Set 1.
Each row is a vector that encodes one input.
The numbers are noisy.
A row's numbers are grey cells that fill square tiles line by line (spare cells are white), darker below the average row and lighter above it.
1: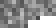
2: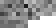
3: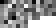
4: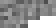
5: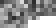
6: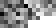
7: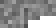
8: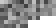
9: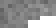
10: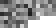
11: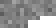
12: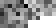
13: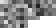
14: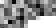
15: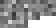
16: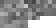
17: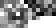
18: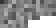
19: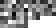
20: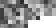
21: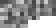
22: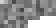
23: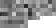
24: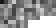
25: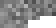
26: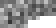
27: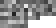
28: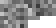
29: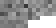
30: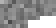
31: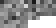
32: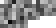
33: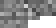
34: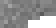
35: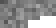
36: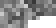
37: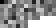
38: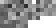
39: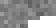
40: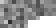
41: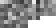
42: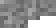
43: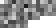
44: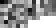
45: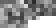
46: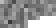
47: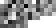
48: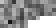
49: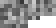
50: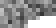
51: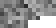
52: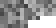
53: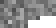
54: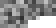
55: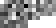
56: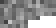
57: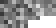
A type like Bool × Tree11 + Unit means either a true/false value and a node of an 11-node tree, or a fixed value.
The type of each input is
Label6 × Label7.
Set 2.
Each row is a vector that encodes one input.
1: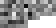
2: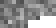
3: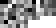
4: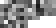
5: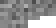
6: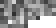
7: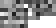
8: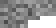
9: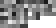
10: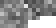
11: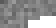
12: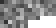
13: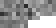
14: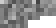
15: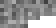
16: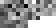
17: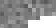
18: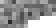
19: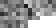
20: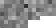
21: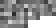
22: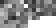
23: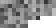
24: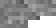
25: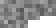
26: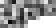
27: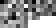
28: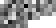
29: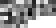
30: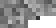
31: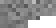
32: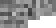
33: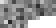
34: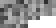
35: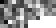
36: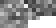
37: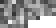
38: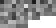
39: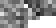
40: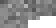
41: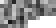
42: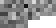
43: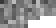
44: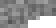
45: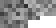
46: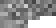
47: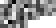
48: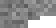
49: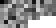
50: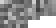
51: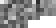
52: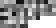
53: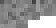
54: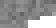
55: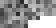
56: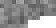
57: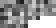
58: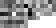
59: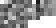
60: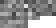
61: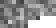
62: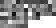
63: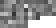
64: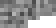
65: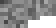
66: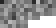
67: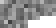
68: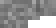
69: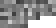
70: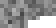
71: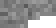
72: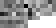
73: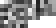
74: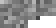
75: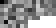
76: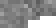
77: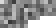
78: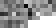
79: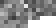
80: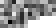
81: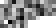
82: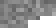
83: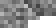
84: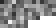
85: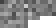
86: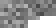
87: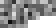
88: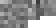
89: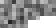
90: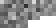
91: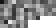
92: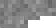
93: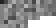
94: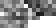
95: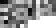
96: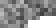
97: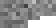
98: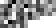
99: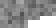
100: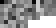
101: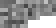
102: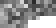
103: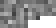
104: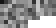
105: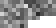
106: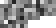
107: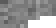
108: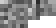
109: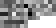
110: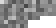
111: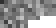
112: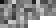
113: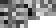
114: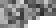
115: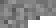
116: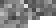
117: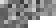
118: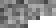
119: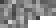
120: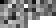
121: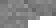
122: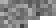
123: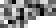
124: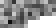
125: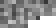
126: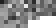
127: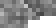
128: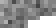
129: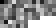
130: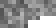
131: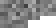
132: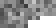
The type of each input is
Label6 × Label6.
